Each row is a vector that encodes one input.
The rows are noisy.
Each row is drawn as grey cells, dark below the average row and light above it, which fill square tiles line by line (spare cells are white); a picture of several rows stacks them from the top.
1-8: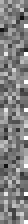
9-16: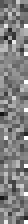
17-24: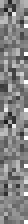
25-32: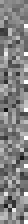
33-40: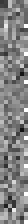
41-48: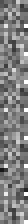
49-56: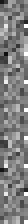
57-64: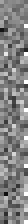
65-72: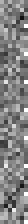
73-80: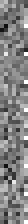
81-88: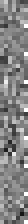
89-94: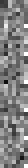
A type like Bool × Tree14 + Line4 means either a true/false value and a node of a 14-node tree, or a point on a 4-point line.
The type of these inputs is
Tree12.
